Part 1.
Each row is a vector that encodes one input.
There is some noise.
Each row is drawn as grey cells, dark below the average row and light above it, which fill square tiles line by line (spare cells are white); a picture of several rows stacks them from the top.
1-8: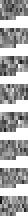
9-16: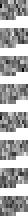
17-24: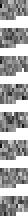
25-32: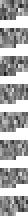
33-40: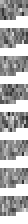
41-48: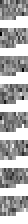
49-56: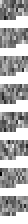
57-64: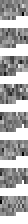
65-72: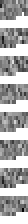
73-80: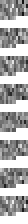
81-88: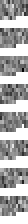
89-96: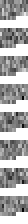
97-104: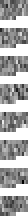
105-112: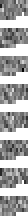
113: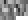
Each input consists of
one of 7 labels and a true/false value.
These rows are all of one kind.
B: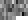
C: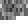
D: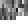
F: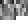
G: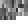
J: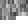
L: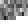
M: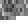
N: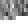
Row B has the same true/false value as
L and N.
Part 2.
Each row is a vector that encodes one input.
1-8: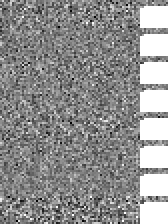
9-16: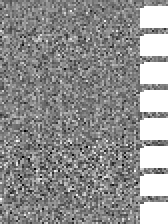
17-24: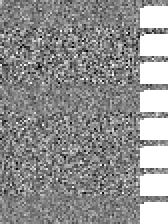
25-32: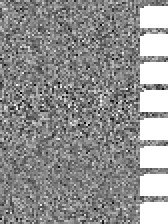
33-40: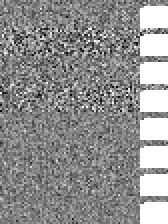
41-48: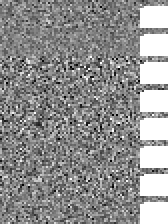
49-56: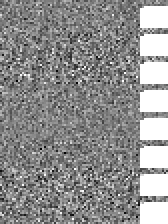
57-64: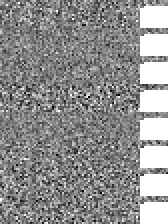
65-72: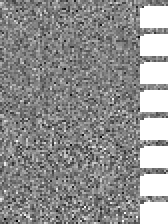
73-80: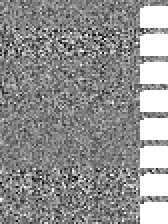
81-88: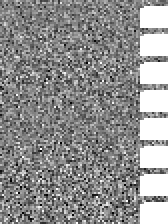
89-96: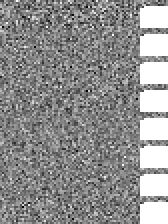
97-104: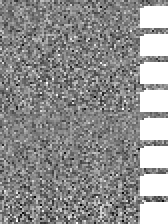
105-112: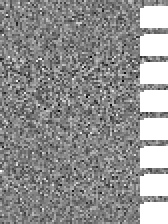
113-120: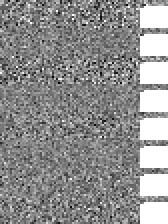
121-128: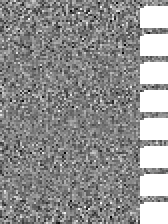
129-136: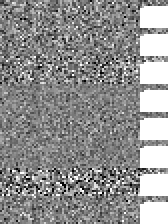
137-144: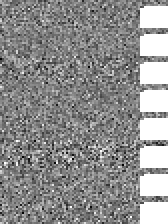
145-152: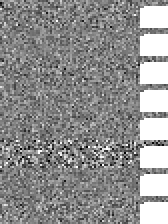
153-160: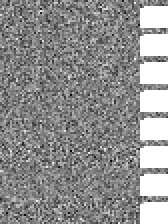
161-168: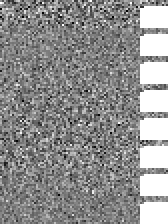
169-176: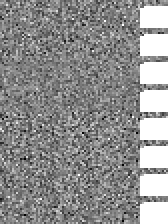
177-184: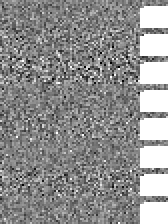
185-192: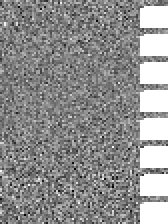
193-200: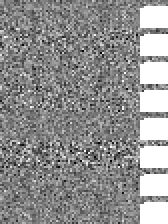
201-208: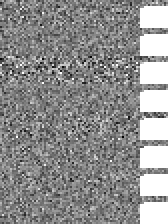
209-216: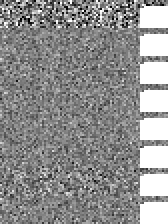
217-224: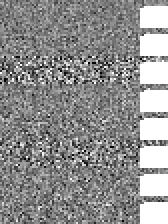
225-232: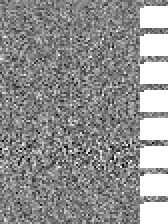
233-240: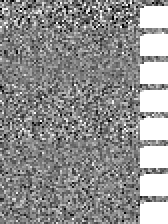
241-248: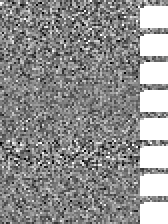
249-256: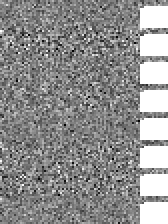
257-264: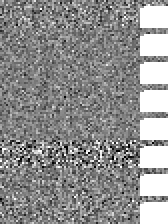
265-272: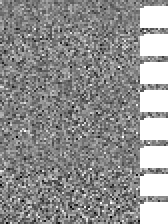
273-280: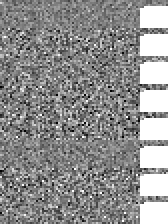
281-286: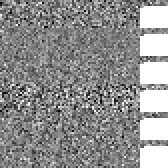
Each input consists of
either a point on an 11-point circle, or a point on an 8-point line.
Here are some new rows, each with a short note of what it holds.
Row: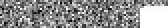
a point on an 8-point line
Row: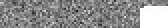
a point on an 8-point line
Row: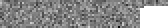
a point on an 8-point line
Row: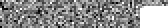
a point on an 11-point circle
